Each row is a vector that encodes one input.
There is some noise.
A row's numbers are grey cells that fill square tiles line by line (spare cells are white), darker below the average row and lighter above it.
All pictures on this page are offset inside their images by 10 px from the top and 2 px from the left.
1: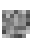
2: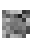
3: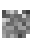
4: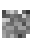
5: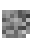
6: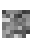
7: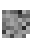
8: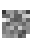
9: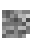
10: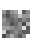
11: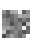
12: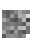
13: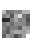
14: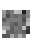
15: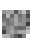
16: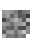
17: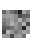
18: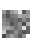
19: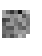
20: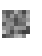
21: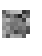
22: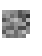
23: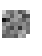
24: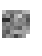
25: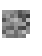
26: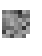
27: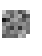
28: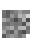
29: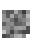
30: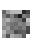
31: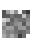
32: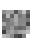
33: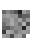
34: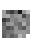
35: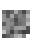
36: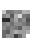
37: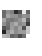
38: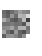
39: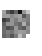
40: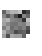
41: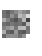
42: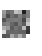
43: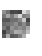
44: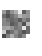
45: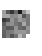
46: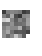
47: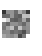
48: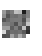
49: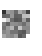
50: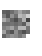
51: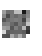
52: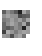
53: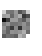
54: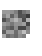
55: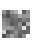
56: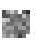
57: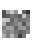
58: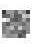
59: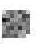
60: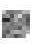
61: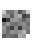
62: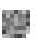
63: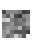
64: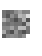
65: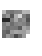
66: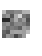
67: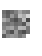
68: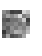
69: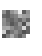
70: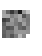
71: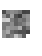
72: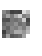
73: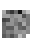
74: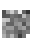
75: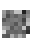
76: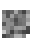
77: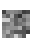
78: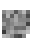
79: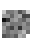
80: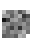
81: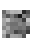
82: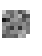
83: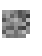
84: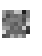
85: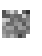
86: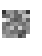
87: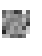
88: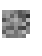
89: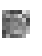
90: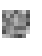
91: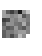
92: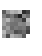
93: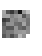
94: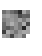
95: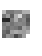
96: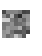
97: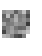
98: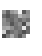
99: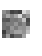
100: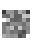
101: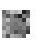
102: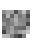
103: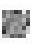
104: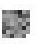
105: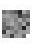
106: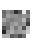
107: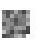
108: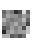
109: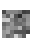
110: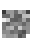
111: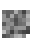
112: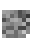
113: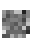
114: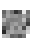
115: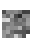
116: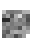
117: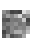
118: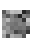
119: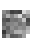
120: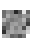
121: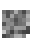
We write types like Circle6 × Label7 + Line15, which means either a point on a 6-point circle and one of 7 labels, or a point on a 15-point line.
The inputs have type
Bool × Bool × Bool × Bool.
